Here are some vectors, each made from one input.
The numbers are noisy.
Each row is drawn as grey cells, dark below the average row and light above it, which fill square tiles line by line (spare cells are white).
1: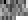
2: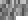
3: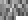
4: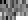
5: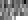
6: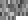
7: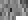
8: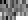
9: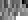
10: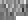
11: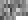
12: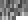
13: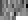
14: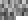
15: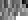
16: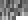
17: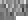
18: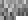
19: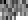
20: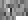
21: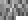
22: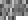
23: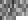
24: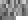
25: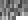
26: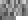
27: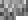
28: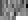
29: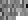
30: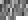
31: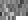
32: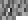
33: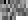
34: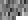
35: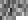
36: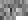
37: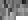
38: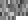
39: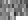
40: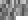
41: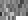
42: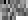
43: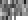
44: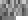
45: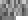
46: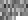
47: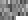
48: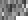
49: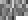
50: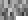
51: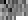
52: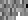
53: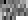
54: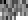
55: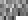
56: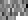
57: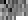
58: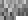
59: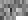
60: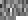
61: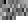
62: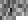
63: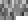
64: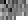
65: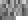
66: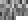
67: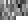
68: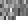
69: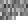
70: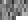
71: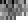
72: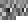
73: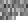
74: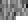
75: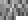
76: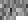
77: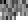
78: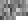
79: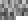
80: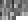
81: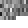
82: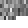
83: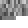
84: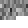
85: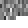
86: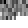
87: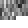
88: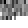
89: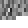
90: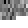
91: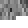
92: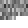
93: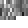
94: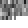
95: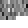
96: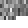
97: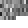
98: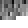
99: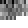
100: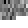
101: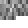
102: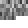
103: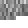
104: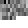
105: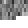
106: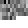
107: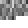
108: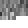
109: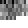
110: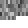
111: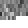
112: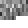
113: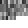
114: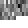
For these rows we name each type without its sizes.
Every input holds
a node of a tree, together with either a point on a line, or a node of a tree.
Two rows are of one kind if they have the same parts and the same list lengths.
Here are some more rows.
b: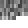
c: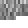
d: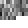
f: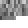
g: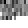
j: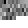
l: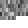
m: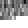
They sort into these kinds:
b, g, l, m
c, d, f, j

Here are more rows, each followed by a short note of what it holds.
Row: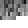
a node of each of two trees
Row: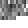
a node of each of two trees
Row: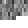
a node of each of two trees
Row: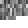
a point on a line and a node of a tree
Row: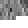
a node of each of two trees
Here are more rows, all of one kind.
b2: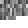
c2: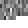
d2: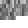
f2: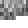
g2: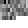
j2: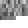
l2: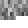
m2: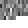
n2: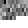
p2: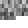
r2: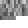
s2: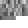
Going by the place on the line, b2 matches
j2, p2, r2 and s2.
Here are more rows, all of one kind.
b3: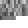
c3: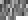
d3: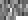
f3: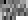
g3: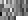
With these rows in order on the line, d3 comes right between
b3 and f3.
